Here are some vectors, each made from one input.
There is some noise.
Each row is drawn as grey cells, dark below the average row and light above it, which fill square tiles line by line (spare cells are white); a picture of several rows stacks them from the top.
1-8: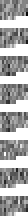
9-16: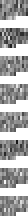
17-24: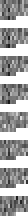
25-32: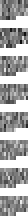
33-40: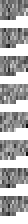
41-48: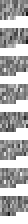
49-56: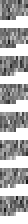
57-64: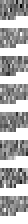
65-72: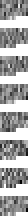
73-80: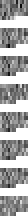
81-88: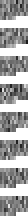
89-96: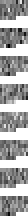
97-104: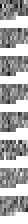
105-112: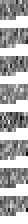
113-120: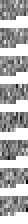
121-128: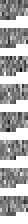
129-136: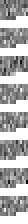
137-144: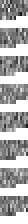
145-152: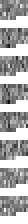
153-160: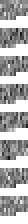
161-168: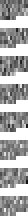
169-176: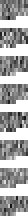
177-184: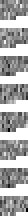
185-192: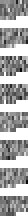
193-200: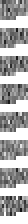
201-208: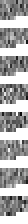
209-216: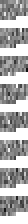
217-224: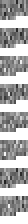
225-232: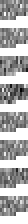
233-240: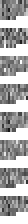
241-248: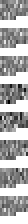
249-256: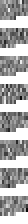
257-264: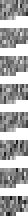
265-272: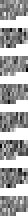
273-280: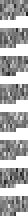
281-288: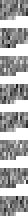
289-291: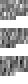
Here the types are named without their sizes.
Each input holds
a point on a circle and a true/false value.
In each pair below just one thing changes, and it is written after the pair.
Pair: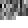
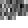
the place on the circle
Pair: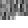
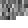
the place on the circle
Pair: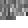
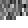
the true/false value
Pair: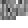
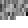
the place on the circle
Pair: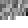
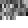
the true/false value
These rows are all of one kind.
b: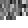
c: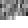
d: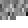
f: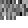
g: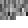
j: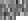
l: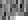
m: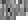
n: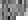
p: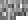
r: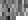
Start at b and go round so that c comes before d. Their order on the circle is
b, r, n, m, f, p, j, l, c, d, g.
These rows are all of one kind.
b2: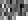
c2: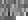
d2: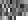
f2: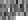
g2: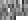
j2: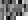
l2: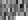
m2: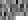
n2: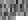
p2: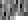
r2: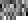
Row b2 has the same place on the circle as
f2, l2, m2 and n2.
